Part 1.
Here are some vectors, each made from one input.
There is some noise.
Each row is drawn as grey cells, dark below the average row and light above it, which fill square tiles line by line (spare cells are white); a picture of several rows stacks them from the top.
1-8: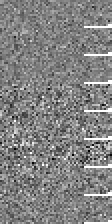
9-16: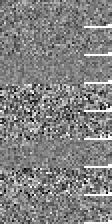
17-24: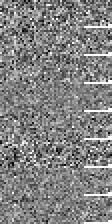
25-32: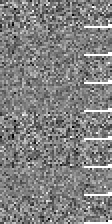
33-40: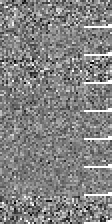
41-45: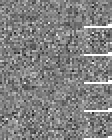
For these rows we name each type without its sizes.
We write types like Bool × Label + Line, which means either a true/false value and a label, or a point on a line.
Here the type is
Circle.
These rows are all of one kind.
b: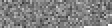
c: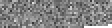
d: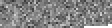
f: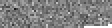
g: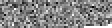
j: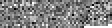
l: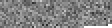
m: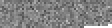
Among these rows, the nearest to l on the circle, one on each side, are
b and c.
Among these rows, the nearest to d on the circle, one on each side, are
j and m.
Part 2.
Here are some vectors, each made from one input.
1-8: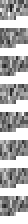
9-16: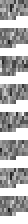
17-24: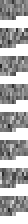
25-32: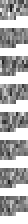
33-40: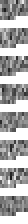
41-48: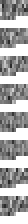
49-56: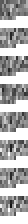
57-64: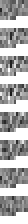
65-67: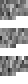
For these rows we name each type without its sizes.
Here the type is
Line.
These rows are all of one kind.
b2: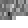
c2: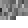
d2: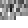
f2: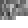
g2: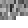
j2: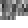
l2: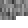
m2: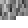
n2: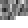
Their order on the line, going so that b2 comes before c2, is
j2, n2, b2, f2, l2, c2, m2, g2, d2.
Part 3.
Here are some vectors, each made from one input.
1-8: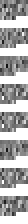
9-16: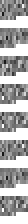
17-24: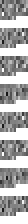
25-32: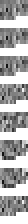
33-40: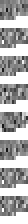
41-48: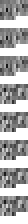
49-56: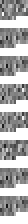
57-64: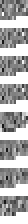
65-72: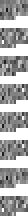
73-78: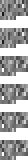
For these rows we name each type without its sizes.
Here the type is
Label.
